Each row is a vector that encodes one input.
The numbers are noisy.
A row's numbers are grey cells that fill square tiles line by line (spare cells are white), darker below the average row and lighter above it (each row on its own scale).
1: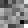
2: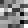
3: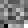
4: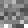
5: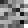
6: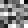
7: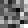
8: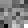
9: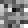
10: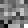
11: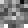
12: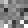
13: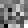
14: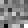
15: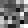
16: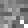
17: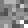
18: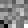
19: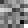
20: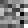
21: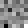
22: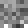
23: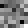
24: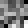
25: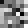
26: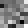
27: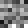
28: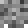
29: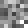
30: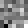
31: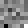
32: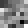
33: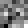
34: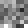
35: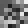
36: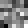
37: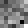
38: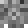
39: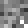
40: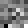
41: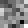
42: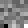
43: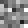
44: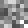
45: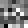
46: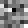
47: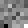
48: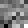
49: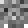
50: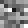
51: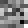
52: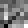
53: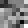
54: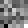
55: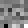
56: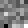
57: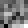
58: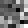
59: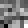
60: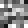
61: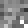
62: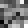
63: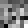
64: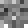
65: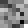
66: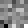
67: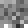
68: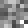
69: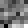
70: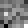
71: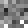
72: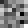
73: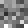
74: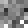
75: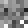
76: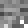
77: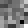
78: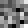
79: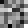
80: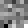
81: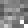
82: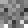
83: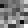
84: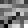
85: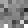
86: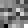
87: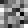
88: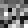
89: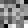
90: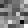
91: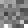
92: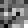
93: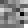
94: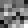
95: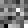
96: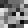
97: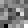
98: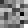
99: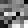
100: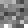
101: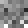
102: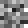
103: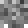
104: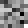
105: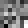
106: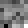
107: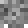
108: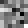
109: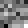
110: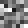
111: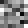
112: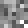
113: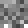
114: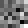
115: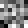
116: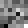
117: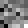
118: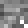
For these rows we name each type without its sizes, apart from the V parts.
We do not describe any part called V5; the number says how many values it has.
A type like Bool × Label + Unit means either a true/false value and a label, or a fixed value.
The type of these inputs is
Line + Tree + V5.
